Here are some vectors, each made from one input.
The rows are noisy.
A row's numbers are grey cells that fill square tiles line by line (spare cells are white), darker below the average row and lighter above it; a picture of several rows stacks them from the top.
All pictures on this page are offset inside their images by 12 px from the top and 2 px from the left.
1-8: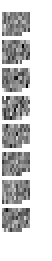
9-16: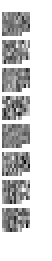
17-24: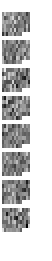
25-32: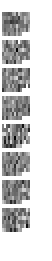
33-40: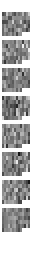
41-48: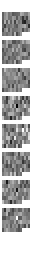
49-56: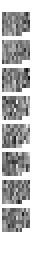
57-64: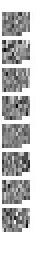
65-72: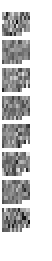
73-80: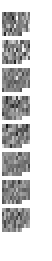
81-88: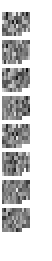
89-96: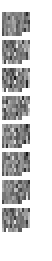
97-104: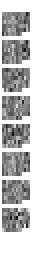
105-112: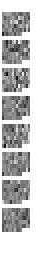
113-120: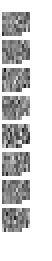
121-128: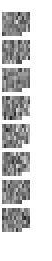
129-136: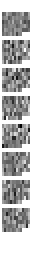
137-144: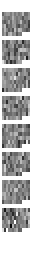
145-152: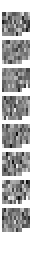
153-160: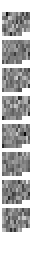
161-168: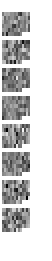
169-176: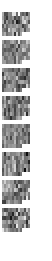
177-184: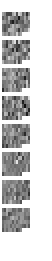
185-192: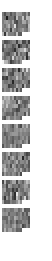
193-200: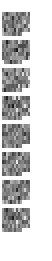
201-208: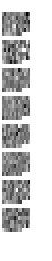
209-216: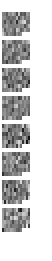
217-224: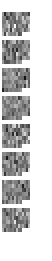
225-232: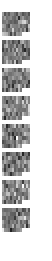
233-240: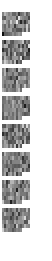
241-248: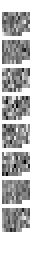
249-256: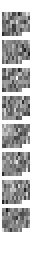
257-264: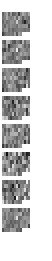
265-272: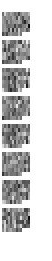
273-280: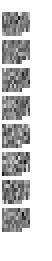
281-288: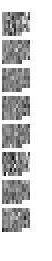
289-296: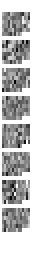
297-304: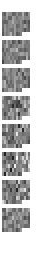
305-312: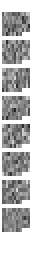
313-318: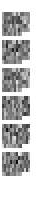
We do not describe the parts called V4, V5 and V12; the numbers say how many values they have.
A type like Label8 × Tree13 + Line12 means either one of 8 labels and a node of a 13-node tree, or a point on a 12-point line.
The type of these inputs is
Label9 × V12 + List2(Line11) + V4 × V5.
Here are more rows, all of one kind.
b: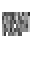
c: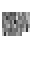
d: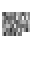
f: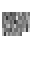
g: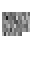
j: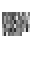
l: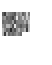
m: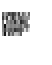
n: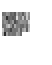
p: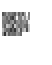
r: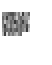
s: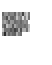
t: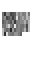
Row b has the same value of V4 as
c, d and r.
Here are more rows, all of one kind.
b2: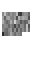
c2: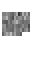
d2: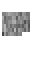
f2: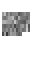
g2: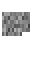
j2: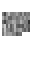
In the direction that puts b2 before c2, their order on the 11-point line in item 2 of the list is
b2, g2, c2, f2, j2, d2.
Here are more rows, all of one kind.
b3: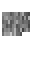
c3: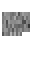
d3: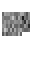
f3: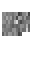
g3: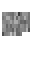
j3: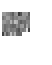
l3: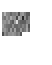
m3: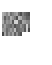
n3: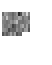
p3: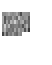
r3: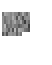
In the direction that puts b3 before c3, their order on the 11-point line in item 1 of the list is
f3, n3, j3, b3, c3, g3, r3, p3, d3, l3, m3.
